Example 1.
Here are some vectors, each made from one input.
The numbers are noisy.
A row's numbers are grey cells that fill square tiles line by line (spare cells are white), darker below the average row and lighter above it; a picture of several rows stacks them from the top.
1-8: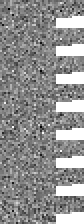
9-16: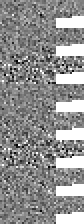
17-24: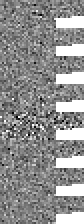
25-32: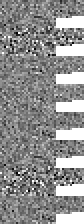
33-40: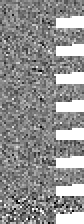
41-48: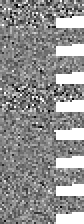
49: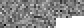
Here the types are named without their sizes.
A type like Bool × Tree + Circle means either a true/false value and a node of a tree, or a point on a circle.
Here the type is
Bool × (Tree + Unit).
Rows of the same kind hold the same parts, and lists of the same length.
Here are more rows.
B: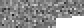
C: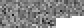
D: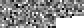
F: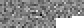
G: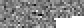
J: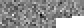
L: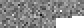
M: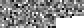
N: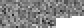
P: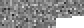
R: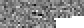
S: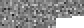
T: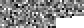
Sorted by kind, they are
B, C, F, G, J, L, N, P, R, S
D, M, T

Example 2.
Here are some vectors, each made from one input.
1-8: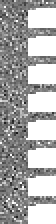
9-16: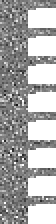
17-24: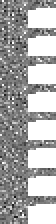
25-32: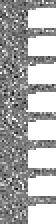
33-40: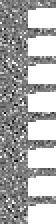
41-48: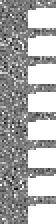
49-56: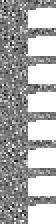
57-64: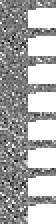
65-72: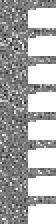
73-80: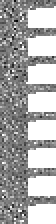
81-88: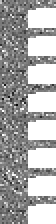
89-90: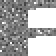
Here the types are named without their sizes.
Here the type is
Line + Tree.
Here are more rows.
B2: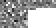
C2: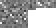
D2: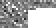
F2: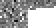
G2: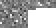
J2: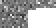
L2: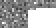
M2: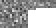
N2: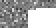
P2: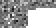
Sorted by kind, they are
B2, D2, F2, P2
C2, G2, J2, L2, M2, N2

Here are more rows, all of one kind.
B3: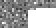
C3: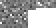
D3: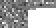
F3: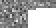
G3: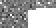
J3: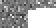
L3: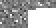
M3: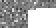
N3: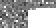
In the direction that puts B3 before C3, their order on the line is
N3, D3, B3, M3, F3, L3, C3, G3, J3.
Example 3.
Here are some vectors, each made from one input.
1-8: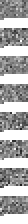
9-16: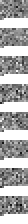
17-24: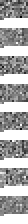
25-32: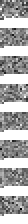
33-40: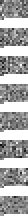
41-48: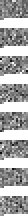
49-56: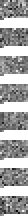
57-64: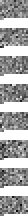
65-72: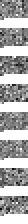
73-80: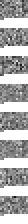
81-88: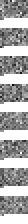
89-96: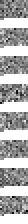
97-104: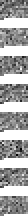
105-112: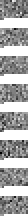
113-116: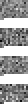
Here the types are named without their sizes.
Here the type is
List(Line).
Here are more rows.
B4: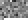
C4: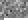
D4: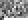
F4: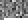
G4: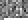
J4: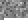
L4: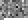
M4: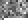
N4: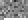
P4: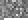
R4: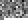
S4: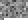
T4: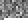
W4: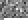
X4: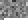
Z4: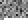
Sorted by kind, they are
B4, C4, F4, G4, J4, L4, N4, P4, R4, S4, T4, W4, X4
D4, Z4
M4

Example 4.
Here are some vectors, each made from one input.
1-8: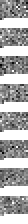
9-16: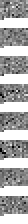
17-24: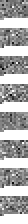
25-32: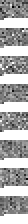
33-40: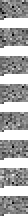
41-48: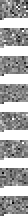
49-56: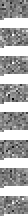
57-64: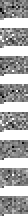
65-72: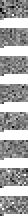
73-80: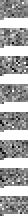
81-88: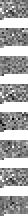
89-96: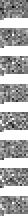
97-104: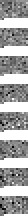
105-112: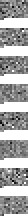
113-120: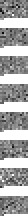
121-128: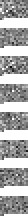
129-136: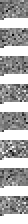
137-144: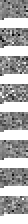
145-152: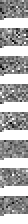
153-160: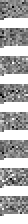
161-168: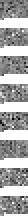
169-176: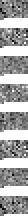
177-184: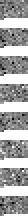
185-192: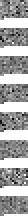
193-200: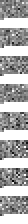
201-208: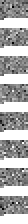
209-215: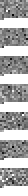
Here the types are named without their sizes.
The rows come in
2 kinds.
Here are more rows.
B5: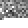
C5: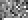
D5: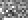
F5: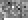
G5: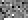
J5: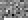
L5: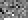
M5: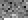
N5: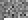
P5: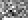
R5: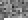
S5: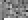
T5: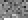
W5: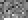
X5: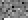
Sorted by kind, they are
B5, C5, D5, P5
F5, G5, J5, L5, M5, N5, R5, S5, T5, W5, X5

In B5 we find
a point on a line.
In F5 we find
a point on a line and four true/false values.
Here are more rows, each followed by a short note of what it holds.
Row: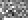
a point on a line
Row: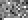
a point on a line
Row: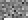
a point on a line and four true/false values
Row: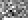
a point on a line
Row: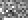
a point on a line
